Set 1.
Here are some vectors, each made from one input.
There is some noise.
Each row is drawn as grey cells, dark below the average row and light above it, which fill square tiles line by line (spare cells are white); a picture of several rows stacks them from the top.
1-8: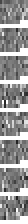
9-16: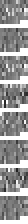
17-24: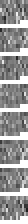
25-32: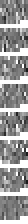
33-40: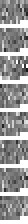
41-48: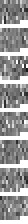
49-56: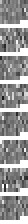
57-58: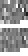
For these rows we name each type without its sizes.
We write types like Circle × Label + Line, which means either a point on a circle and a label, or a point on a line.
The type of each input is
Bool × Bool × Bool + Tree.
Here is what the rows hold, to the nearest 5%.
About 40% of them hold a node of a tree. The rest hold three true/false values.
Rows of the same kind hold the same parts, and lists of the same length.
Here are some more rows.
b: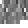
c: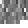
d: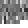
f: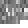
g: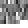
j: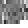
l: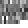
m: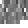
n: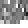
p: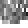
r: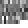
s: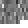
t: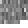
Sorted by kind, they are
b, c, f, m, s, t
d, g, j, l, n, p, r

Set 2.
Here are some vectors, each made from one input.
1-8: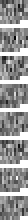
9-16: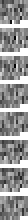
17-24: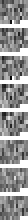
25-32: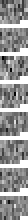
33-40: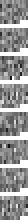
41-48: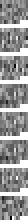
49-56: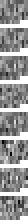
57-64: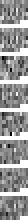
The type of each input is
Line7 + Line9.
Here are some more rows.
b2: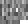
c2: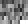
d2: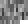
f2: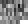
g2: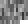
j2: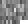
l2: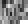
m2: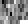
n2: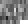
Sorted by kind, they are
b2, d2, g2, j2, n2
c2, f2, l2, m2

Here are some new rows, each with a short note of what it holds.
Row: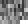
a point on a 7-point line
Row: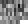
a point on a 7-point line
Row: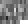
a point on a 9-point line
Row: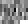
a point on a 9-point line
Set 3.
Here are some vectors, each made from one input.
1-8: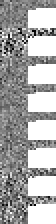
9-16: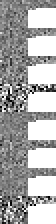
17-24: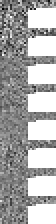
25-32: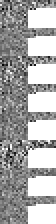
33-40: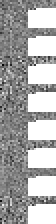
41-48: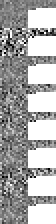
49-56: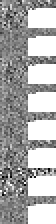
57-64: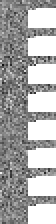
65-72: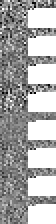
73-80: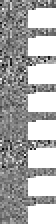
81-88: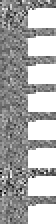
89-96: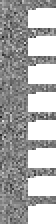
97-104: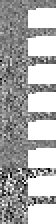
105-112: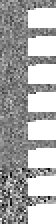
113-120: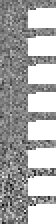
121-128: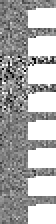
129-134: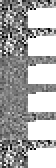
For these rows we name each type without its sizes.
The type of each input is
Bool × (Line × Line + Unit).
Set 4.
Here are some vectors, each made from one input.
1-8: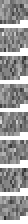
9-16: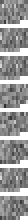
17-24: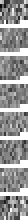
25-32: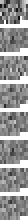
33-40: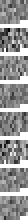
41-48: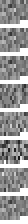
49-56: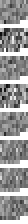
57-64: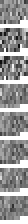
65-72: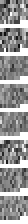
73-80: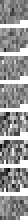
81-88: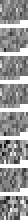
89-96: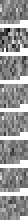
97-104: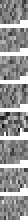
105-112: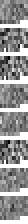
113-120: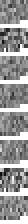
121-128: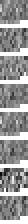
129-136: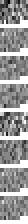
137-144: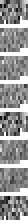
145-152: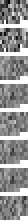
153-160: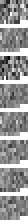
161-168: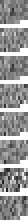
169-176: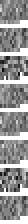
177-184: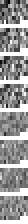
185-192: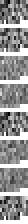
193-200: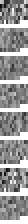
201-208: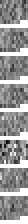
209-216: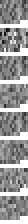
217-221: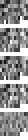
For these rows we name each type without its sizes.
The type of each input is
Bool × Tree.
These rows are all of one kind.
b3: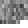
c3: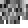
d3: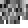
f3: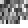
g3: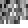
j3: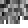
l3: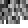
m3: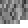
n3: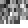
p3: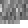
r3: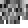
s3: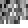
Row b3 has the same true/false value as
m3 and p3.
